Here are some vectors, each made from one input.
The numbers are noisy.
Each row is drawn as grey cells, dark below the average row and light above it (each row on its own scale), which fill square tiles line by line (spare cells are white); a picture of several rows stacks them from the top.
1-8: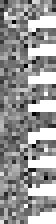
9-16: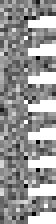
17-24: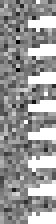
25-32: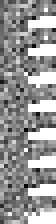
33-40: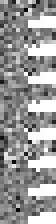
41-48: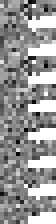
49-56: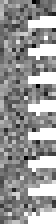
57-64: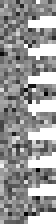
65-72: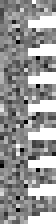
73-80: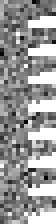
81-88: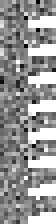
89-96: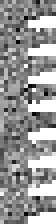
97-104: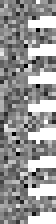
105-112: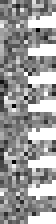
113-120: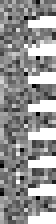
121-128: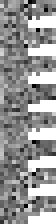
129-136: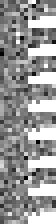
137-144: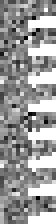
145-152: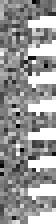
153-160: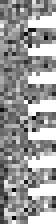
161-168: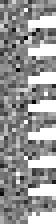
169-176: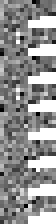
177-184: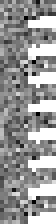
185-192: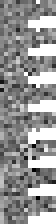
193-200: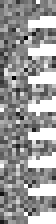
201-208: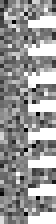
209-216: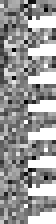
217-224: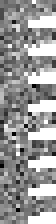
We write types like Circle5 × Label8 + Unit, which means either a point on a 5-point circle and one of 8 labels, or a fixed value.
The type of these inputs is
Bool × Bool × Bool × Bool + Tree7.
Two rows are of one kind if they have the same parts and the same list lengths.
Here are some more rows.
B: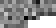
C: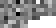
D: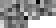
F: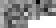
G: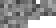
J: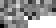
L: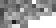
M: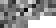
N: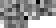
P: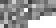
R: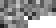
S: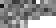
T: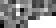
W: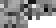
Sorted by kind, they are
B, D, F, J, L, M, N, P, R, T, W
C, G, S

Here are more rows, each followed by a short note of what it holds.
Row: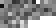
a node of a 7-node tree
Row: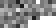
a node of a 7-node tree
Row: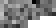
four true/false values
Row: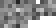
a node of a 7-node tree
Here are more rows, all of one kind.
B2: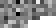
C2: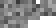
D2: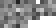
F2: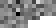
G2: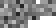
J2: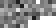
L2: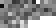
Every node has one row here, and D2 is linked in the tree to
B2, C2 and J2.
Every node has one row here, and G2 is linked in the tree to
J2.
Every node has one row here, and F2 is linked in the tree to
B2.
